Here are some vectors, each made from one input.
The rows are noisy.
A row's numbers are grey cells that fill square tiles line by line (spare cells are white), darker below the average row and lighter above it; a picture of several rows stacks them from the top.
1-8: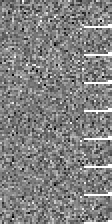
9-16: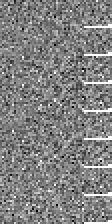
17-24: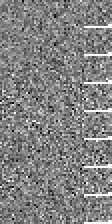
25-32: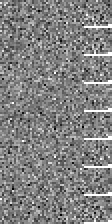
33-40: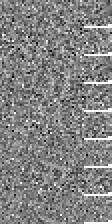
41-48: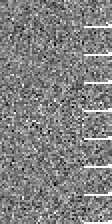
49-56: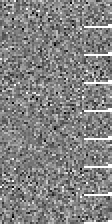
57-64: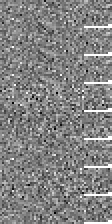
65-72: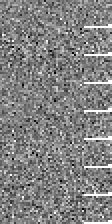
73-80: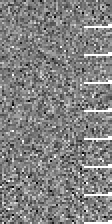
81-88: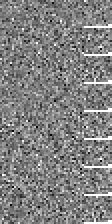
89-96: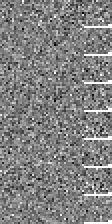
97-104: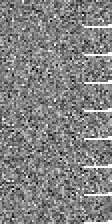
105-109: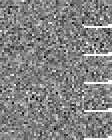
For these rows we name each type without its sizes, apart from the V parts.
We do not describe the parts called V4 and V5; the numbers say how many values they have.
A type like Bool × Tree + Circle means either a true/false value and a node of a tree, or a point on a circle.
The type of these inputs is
(Bool × V4 + Line) × V5.
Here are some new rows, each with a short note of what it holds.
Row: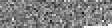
a point on a line and a value of V5
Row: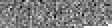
a point on a line and a value of V5
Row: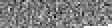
a point on a line and a value of V5
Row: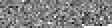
a true/false value, a value of V4 and a value of V5
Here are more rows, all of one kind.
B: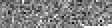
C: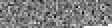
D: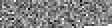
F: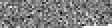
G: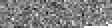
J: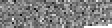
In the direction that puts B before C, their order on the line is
G, D, B, J, C, F.
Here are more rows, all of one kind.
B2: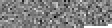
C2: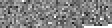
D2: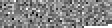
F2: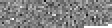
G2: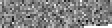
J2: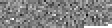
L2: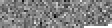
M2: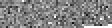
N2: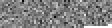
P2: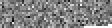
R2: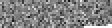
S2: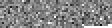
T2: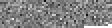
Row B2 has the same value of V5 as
L2 and N2.
